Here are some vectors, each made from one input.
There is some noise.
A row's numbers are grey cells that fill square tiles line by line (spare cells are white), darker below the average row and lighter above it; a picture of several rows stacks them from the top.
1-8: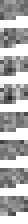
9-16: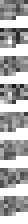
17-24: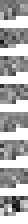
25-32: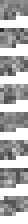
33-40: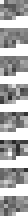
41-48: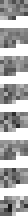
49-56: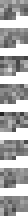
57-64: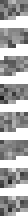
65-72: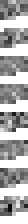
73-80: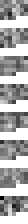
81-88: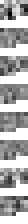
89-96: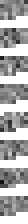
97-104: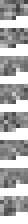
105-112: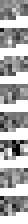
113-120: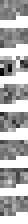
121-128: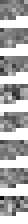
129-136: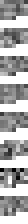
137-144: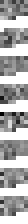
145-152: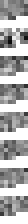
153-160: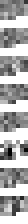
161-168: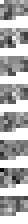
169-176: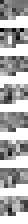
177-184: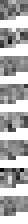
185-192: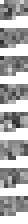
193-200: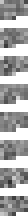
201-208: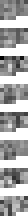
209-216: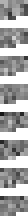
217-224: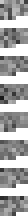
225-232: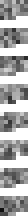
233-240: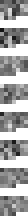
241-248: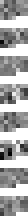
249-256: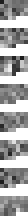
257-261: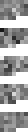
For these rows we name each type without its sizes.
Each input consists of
either a fixed value, or a node of a tree.
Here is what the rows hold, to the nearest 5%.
A few of them hold a fixed value. The rest hold a node of a tree.
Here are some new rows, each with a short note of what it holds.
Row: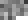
a node of a tree
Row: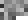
a fixed value
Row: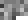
a fixed value
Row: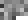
a fixed value
